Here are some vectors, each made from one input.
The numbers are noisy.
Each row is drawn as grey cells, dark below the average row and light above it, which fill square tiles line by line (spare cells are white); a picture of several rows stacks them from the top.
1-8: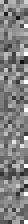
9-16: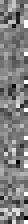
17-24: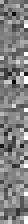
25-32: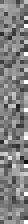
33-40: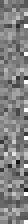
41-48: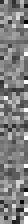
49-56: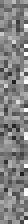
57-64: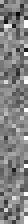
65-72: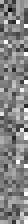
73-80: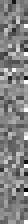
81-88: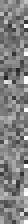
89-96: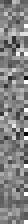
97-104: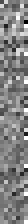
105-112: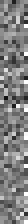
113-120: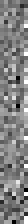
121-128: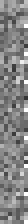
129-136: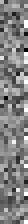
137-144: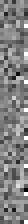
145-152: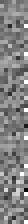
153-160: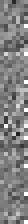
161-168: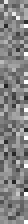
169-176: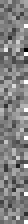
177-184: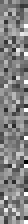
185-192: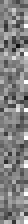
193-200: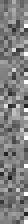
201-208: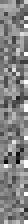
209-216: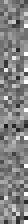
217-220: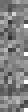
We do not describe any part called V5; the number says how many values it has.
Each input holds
a node of a 7-node tree, together with a list of up to two items, each a true/false value and a value of V5.
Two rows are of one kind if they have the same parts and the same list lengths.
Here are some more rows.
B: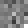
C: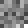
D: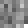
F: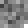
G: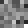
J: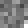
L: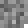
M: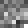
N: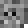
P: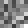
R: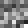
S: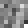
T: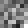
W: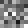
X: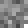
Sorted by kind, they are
B, F, J, W
C, G, L, M, N, R, T, X
D, P, S

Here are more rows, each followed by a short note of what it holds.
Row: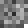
a node of a 7-node tree, together with a list of two items
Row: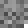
a node of a 7-node tree, together with a list of two items
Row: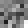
a node of a 7-node tree, together with a list of two items
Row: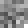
a node of a 7-node tree, together with the empty list
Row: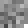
a node of a 7-node tree, together with the empty list
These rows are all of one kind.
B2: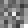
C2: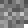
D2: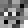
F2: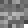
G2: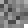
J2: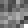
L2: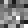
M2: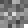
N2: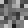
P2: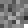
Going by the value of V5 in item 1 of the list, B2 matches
F2, J2, N2 and P2.
